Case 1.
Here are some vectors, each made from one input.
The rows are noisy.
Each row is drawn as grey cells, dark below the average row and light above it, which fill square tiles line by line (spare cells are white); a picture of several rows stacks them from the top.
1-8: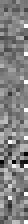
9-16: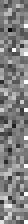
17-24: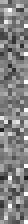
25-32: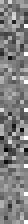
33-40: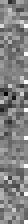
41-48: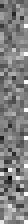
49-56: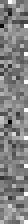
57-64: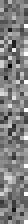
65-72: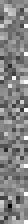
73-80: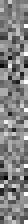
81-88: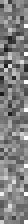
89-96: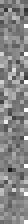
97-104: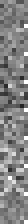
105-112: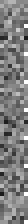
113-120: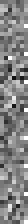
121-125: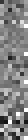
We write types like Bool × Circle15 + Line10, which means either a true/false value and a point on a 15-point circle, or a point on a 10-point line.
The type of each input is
(Circle9 + Unit) × Line10.
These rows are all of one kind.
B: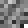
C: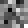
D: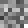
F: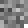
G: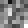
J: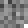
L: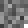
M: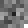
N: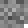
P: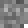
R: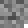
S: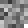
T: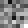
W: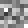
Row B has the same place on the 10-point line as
G, L and P.
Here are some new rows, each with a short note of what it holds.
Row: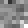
a point on a 10-point line
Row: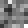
a point on a 10-point line
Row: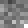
a point on a 10-point line
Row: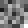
a point on a 9-point circle and a point on a 10-point line
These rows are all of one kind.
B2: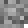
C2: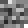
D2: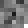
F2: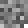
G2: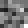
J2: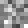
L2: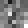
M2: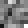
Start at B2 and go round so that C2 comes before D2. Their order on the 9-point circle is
B2, F2, G2, C2, J2, M2, D2, L2.
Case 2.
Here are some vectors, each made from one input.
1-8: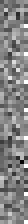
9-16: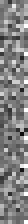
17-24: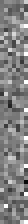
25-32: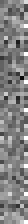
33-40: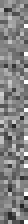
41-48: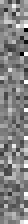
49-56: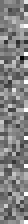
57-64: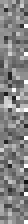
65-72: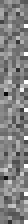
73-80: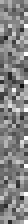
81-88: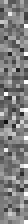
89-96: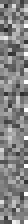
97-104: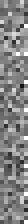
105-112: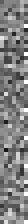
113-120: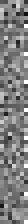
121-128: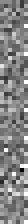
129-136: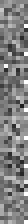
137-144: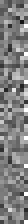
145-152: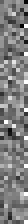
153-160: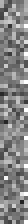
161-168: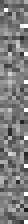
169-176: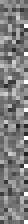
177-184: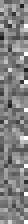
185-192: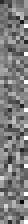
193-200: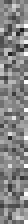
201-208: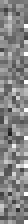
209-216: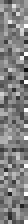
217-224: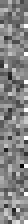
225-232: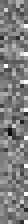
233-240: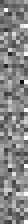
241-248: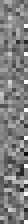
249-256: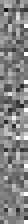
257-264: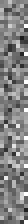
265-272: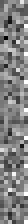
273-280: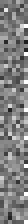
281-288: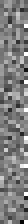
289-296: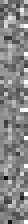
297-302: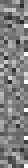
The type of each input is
Bool × Bool × Bool × Bool + Tree16.
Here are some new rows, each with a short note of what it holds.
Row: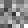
a node of a 16-node tree
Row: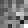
a node of a 16-node tree
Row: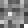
four true/false values
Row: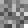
a node of a 16-node tree
